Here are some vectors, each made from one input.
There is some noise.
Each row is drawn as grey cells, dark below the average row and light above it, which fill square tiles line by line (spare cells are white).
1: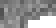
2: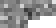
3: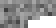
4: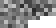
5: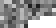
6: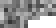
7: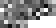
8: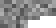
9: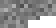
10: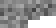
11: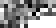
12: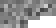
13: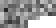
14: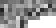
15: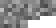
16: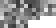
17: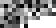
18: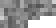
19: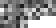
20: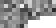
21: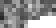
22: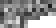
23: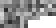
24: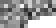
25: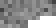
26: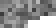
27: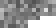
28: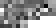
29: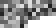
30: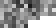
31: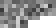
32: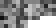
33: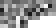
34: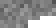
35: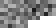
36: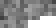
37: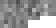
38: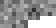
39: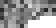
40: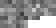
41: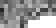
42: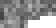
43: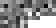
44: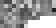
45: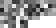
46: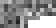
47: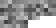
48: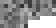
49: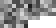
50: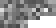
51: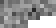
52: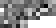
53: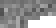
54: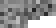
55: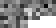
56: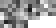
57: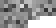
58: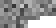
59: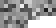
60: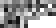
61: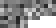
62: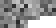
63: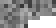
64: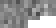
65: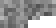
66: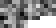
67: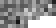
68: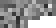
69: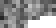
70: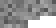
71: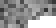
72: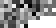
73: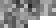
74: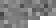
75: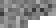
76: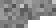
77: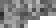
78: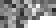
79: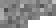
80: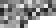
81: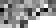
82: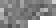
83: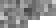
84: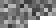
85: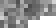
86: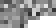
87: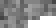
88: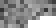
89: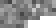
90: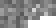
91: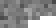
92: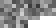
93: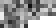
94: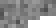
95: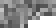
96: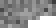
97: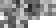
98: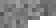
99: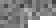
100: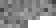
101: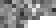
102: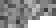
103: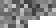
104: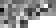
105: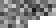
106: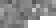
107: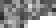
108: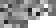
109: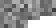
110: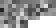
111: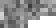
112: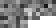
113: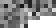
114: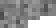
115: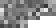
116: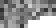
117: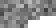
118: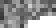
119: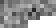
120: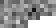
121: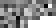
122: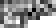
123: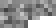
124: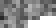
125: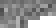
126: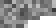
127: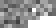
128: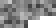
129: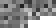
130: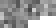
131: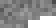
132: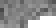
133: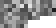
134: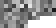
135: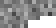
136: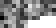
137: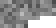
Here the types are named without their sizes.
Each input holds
either a point on a circle, or a fixed value.
